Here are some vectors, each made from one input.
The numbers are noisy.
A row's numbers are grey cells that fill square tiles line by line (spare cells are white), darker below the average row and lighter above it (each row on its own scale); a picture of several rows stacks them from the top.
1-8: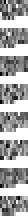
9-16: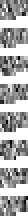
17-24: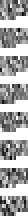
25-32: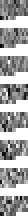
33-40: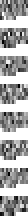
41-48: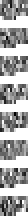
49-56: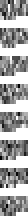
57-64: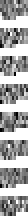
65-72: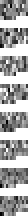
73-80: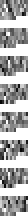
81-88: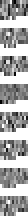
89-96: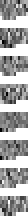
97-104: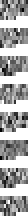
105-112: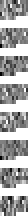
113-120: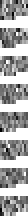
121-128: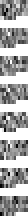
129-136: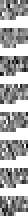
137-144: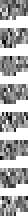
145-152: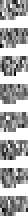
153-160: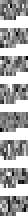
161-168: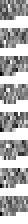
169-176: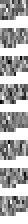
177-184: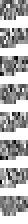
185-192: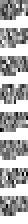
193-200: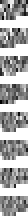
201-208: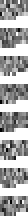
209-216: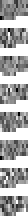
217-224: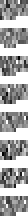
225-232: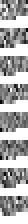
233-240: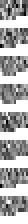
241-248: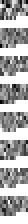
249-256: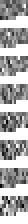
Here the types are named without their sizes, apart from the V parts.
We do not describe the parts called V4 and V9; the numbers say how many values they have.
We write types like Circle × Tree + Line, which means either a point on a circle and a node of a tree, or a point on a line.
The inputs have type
Bool × Circle + V4 × V9.
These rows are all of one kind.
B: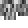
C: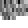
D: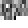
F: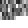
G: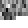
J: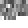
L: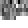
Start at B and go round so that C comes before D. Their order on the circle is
B, J, C, L, D, G, F.
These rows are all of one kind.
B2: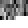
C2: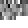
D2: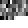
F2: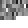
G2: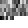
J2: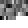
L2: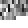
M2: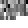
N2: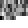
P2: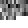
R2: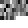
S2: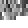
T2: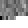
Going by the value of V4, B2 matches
D2, J2, P2 and T2.
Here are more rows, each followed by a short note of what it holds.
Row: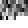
a value of V4 and a value of V9
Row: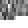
a point on a circle and a true/false value
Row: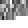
a value of V4 and a value of V9
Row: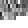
a value of V4 and a value of V9
